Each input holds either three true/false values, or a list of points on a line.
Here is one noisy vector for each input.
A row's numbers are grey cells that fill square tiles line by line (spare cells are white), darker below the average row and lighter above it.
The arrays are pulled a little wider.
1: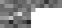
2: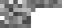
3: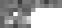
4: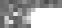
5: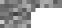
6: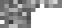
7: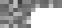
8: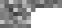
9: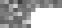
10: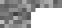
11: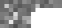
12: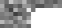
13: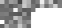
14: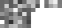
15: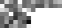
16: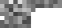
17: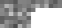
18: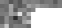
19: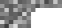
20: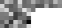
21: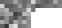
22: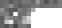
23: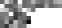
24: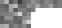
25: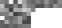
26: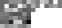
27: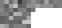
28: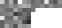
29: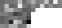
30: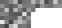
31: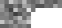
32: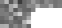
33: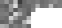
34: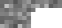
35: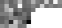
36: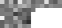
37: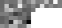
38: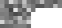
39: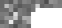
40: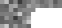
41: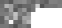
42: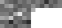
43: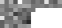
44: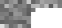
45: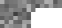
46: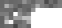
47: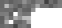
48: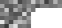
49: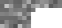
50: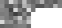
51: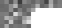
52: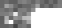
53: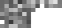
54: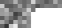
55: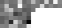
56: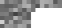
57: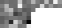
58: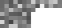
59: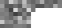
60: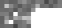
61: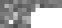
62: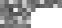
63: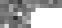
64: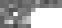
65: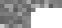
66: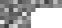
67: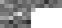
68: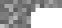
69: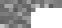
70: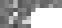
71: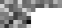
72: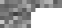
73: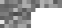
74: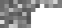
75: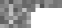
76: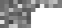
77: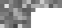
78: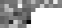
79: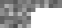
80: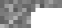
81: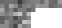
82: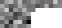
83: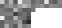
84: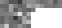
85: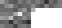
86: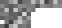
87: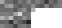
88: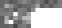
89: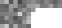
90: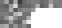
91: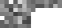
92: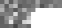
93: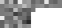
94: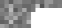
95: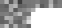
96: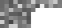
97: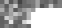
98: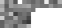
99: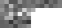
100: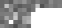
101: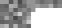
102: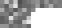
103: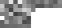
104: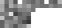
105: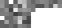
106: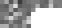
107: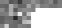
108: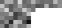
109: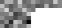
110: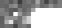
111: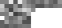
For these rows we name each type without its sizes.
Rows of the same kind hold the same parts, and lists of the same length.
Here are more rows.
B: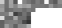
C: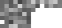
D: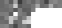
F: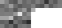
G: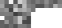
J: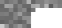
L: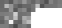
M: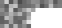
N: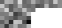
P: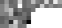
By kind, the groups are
B, C, G, N, P
D, M
F
J, L

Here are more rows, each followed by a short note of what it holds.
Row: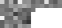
three true/false values
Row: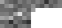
the empty list
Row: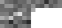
the empty list
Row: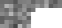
a list of one item
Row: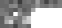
a list of two items
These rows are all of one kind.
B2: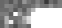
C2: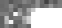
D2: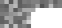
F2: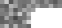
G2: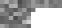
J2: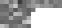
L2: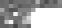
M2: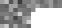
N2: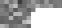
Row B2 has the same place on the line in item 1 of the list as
C2 and L2.
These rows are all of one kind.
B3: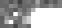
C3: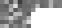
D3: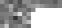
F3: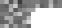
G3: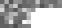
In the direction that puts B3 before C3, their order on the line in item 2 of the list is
G3, B3, C3, F3, D3.
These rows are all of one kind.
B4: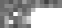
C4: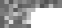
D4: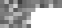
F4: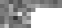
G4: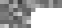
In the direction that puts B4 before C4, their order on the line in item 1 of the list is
B4, C4, D4, G4, F4.
